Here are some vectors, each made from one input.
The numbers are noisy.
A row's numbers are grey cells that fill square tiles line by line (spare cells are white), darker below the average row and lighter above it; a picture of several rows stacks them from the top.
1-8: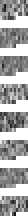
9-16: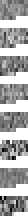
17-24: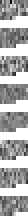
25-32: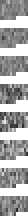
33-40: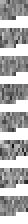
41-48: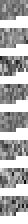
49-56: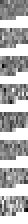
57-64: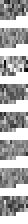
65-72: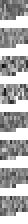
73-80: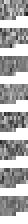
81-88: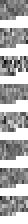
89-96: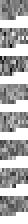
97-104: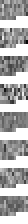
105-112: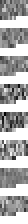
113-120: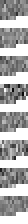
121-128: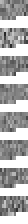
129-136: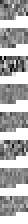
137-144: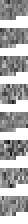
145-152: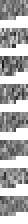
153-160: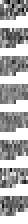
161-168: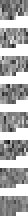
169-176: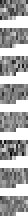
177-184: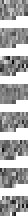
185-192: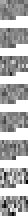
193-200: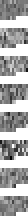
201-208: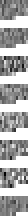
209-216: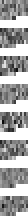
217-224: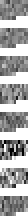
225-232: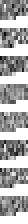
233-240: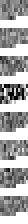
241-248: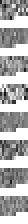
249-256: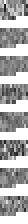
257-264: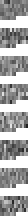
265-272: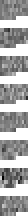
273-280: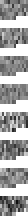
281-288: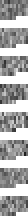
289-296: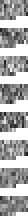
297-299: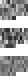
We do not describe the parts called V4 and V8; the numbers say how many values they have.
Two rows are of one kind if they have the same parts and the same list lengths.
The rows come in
2 kinds.
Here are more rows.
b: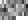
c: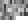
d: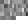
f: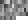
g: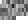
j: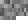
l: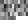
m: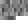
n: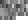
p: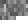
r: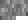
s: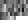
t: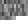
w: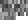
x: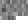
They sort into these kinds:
b, c, g, j, m, t, x
d, f, l, n, p, r, s, w

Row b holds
a point on a 10-point circle and a true/false value.
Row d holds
a node of a 9-node tree, a value of V4 and a value of V8.
